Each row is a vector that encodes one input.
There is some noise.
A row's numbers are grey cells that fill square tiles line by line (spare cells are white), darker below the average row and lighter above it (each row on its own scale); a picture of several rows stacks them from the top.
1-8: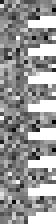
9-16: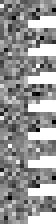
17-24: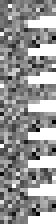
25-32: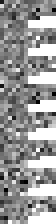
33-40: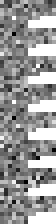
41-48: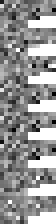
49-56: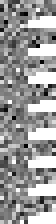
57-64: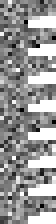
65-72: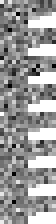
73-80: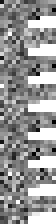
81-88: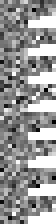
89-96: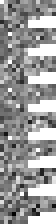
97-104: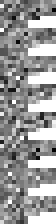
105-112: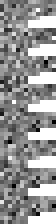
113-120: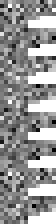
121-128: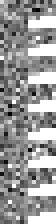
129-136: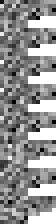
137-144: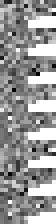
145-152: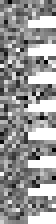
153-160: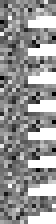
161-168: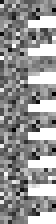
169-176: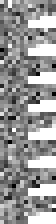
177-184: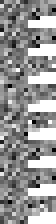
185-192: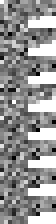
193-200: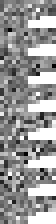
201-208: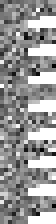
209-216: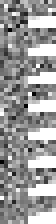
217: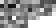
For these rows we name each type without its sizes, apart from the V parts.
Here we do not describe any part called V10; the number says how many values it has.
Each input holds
either a point on a circle and a true/false value, or a label and a value of V10.
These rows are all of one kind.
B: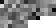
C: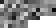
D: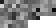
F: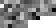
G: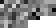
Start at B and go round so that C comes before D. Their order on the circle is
B, G, C, D, F.
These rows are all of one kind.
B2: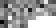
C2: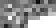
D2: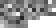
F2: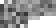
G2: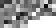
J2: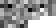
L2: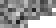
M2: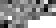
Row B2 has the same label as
C2 and M2.
